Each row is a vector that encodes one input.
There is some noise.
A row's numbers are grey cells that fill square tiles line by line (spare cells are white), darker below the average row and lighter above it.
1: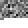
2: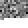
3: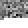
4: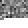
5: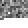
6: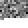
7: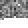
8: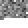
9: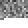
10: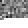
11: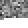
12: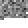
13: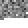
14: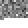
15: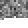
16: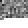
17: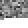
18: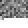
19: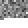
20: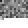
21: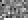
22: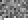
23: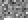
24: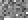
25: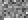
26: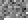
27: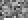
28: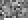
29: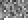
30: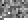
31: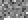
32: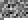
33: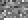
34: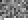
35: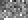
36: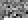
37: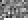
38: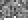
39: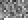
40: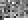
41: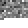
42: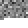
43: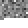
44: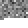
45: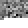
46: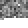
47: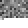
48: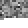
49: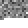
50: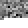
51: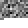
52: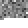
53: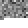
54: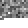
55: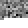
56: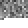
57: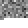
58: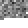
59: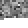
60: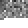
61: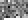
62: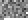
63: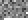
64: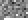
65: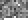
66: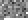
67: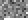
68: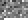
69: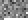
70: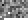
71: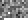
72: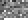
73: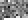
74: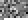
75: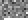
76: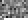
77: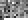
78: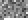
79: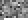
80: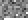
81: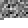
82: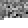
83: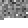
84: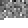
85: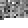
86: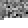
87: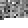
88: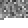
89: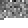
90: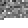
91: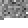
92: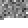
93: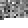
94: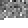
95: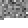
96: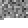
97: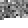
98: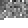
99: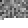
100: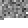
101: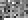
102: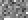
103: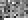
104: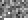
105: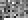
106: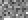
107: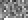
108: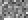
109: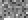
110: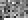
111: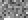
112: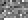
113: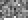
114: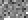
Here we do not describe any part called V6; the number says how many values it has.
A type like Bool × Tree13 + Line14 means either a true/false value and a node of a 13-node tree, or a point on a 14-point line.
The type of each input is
Line5 + Line8 + V6.
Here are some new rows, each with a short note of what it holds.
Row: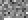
a value of V6
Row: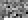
a point on a 5-point line
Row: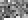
a point on a 5-point line
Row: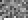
a point on an 8-point line
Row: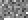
a value of V6
